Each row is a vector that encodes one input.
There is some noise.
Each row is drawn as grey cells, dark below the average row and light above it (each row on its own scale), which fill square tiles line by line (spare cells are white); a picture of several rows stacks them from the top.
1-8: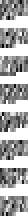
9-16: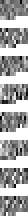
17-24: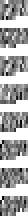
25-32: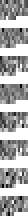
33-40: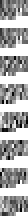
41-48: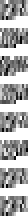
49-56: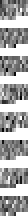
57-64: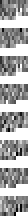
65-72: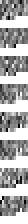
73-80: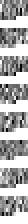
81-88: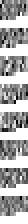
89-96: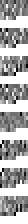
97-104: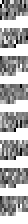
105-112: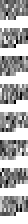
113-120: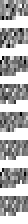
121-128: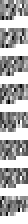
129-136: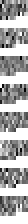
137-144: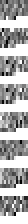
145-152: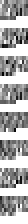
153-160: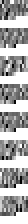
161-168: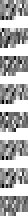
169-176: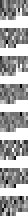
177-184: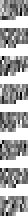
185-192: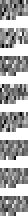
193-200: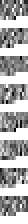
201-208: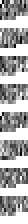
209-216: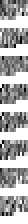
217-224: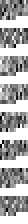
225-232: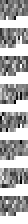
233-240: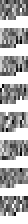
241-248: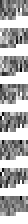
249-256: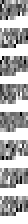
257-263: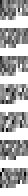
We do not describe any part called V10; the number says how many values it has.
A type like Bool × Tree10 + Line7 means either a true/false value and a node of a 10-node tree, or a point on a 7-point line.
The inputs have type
Bool × (Line9 + V10) + Line3 × Line4 + Line8.
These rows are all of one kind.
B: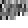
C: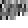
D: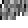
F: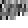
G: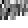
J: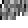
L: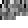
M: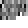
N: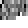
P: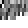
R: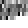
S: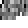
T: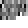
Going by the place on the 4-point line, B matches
C, F and P.
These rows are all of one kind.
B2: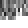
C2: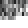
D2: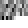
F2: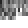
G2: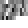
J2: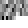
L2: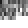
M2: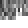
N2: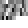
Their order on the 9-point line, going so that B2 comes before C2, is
B2, M2, F2, D2, J2, L2, N2, G2, C2.
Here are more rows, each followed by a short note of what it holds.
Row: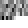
a point on a 9-point line and a true/false value
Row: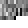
a true/false value and a value of V10
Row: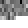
a point on an 8-point line
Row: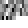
a point on a 9-point line and a true/false value
